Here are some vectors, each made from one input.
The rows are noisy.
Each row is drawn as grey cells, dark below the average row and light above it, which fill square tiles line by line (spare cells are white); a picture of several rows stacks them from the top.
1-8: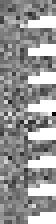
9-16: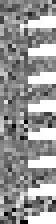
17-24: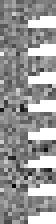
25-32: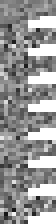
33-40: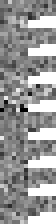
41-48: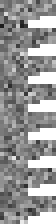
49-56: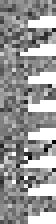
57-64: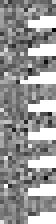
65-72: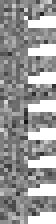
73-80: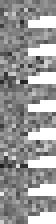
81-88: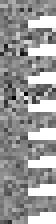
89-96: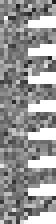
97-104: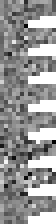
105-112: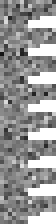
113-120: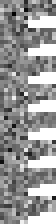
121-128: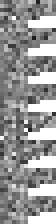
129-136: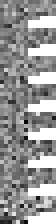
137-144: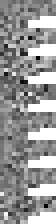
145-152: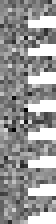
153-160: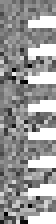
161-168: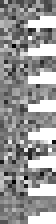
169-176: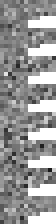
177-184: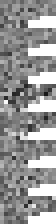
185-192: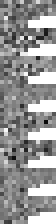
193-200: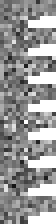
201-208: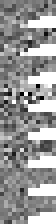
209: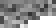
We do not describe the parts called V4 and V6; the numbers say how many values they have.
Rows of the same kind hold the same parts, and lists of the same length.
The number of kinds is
4.
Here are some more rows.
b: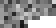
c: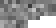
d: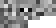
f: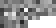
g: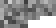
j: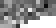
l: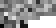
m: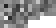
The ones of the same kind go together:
b, c, d, f, l
g
j
m

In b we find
four true/false values.
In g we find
a point on a 5-point line and a value of V4.
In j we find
a node of an 8-node tree.
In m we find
a value of V4 and a value of V6.
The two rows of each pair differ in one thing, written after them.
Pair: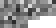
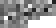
the value of V6
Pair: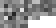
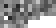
the value of V6
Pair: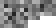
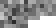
the value of V4
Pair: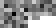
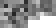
the value of V4
